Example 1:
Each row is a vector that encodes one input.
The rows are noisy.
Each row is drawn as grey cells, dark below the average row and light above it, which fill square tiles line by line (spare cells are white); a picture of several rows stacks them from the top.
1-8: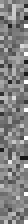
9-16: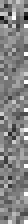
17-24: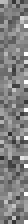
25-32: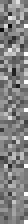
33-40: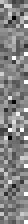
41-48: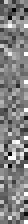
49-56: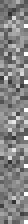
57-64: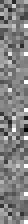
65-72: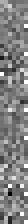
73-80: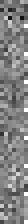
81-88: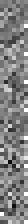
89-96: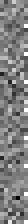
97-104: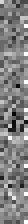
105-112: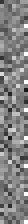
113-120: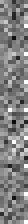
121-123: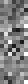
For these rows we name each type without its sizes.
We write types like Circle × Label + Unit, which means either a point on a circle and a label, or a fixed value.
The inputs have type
Bool × Bool × Bool + Label.
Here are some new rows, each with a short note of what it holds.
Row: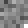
three true/false values
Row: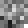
three true/false values
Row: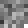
a label
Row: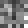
a label
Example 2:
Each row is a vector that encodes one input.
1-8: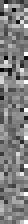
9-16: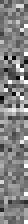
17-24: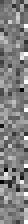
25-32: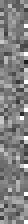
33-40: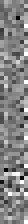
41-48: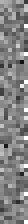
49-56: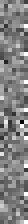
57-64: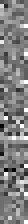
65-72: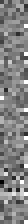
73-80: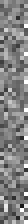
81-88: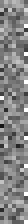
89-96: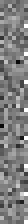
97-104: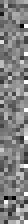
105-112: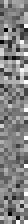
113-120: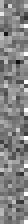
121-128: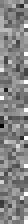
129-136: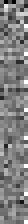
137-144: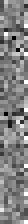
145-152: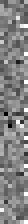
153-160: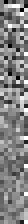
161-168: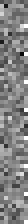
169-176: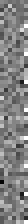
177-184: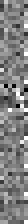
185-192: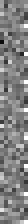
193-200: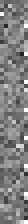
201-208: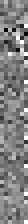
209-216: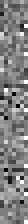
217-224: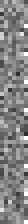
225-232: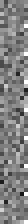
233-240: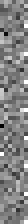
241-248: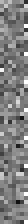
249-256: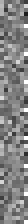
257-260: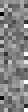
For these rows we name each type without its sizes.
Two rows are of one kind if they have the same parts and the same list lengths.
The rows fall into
2 kinds.
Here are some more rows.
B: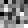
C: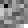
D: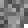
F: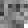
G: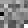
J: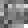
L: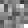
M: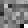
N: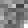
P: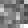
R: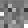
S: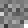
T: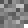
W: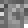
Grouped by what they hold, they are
B
C, D, F, G, J, L, M, N, P, R, S, T, W

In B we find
a label.
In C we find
five true/false values.
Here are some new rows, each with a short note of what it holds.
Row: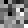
a label
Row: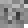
five true/false values
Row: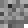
five true/false values
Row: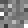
five true/false values
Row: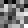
a label
